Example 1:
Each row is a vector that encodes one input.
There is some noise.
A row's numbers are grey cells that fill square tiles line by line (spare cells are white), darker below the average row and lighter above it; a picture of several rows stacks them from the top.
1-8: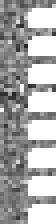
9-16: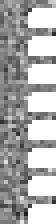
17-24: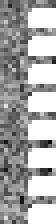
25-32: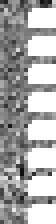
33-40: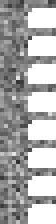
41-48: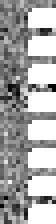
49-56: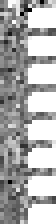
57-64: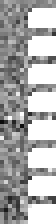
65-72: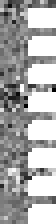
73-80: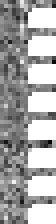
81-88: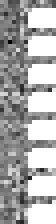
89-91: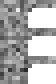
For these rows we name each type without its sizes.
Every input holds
either a point on a circle, or a fixed value, or a node of a tree.
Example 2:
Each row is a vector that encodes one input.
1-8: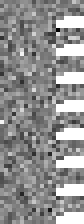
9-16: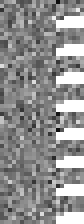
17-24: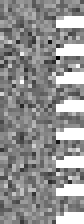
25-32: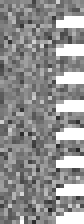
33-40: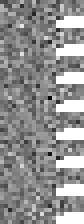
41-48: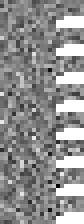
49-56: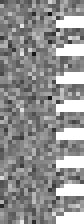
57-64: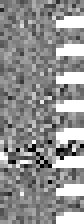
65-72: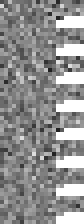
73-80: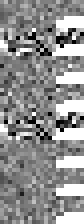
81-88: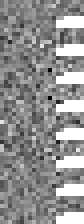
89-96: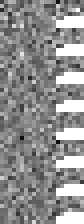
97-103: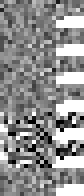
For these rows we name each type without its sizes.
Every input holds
a list of points on a line.
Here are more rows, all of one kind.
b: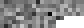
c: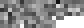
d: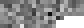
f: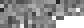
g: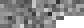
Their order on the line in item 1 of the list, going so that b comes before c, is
d, b, g, f, c.
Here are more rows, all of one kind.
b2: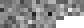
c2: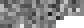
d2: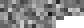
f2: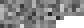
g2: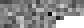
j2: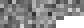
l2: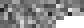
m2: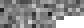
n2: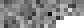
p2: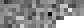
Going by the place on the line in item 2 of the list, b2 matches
g2, l2, n2 and p2.
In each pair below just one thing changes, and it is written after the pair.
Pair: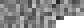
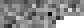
the place on the line in item 2 of the list
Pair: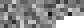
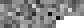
the place on the line in item 1 of the list
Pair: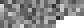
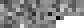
the place on the line in item 2 of the list
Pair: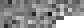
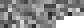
the place on the line in item 1 of the list
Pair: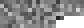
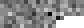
the place on the line in item 2 of the list
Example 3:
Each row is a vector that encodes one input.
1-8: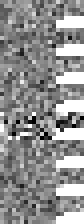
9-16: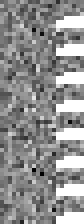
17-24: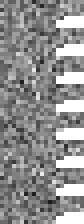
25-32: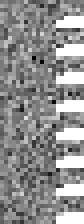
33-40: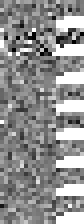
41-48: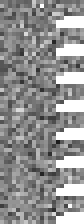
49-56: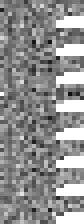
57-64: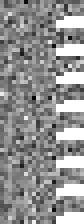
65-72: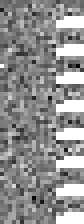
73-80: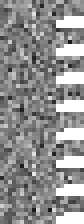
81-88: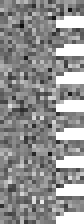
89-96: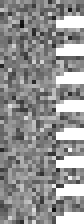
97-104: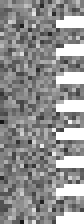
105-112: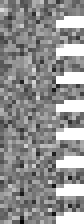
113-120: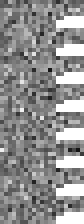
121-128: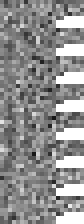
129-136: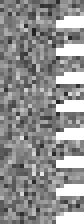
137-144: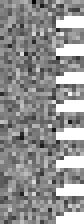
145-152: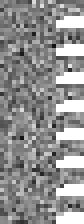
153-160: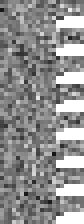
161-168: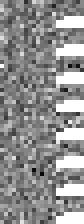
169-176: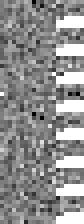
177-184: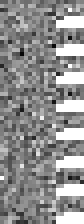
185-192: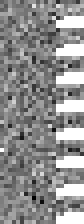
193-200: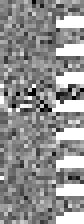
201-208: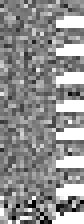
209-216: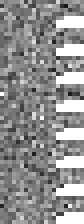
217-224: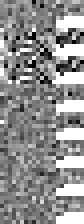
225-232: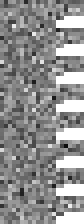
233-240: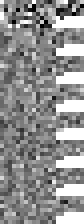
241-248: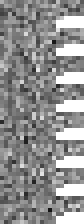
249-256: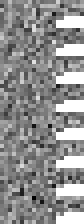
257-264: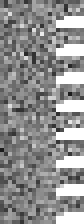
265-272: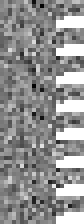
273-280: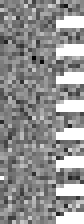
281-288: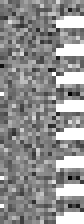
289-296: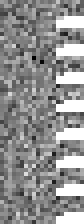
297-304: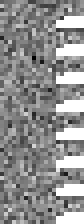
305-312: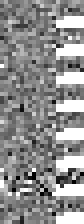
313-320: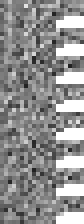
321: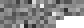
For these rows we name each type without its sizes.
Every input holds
a list of points on a circle.
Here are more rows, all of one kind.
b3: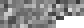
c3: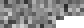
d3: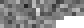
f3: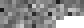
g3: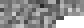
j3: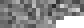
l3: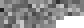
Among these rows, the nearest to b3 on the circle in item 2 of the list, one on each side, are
c3 and d3.
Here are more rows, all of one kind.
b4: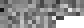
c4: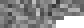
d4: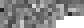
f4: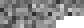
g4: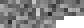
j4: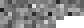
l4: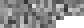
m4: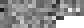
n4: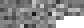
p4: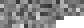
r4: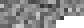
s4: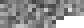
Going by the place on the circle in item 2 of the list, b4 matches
f4 and n4.
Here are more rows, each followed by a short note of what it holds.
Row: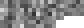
a list of two items
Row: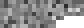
a list of two items
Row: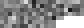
a list of one item
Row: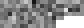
a list of one item
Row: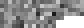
a list of one item
